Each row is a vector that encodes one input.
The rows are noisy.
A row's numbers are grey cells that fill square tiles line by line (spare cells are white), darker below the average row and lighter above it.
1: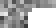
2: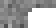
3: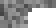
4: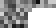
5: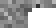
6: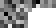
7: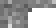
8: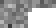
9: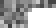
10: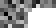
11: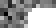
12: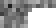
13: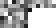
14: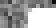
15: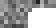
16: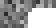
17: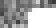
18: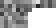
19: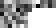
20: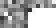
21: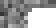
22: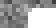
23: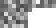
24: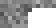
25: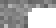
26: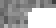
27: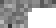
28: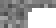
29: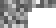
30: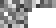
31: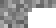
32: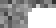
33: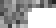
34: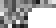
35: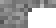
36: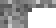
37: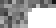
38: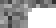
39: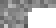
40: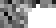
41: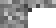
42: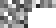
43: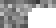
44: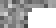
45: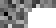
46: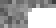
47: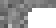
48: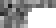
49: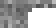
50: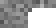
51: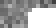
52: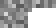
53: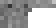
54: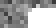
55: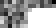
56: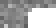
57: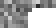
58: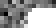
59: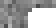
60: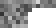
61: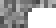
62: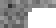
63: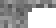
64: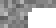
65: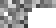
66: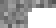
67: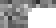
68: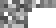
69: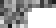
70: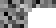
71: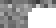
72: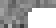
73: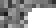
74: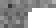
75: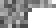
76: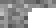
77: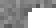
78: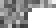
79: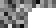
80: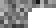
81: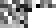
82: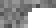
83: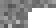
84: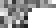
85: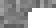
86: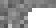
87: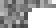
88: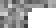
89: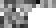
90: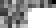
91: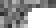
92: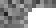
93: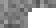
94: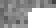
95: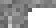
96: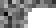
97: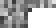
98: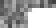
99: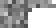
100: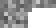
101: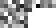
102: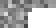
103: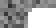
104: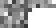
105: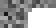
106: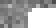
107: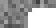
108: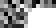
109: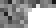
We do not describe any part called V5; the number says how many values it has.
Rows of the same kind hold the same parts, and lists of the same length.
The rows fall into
2 kinds.
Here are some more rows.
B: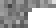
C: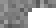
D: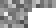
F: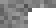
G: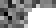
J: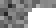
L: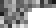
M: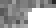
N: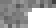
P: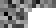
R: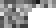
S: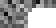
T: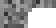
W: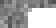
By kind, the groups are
B, C, F, G, J, P, S, T
D, L, M, N, R, W

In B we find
a true/false value and a value of V5.
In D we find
a point on a 6-point line and a true/false value.
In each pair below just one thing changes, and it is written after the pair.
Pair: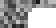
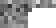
the true/false value
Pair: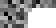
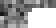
the true/false value
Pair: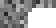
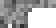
the value of V5
